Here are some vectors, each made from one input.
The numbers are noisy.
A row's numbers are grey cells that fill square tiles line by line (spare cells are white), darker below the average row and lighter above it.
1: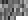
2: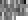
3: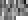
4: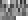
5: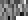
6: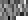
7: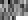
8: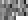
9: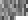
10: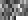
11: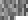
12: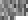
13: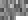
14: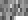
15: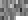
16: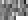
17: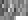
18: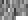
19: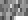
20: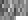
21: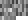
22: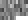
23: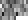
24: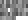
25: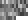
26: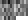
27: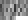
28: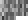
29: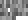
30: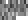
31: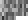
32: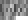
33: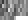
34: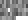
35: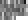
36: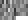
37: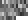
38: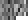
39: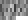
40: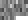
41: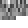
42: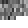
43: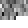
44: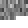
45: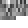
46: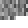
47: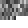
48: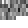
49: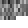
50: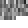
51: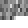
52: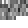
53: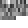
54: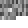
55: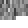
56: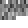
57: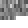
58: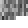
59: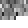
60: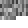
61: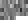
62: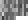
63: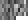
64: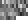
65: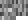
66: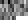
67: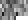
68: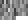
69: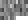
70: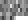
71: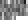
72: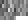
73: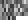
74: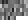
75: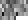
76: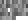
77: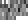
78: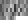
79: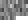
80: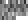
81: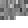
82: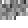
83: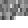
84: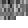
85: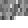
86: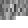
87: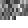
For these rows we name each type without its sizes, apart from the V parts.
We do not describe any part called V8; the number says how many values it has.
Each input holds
either a point on a line, or a true/false value and a value of V8.
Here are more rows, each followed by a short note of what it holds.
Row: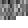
a true/false value and a value of V8
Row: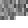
a point on a line
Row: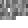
a point on a line
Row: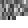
a true/false value and a value of V8
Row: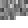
a point on a line
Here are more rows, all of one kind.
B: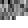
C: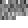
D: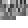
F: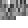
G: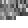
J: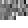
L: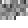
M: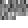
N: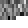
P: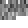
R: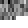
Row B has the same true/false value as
N and R.
